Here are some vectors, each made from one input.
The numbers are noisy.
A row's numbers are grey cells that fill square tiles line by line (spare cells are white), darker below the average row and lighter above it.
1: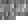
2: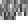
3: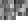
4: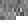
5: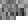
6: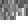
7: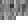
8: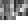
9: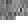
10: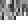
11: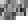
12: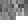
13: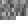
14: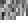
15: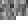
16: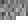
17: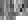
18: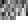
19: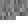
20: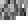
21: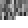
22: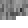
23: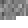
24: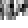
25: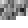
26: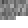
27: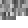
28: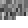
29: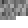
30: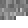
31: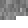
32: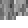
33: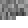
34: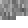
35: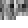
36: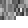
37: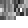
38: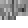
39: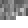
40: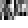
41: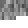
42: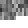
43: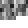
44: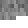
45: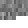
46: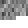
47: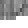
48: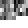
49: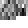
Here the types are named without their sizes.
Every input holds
a list of points on a line.
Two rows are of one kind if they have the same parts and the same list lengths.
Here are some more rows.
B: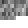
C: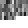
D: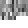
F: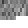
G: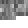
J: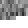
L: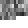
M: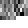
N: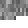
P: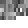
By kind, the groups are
B, F, G, J, L
C, M, N, P
D

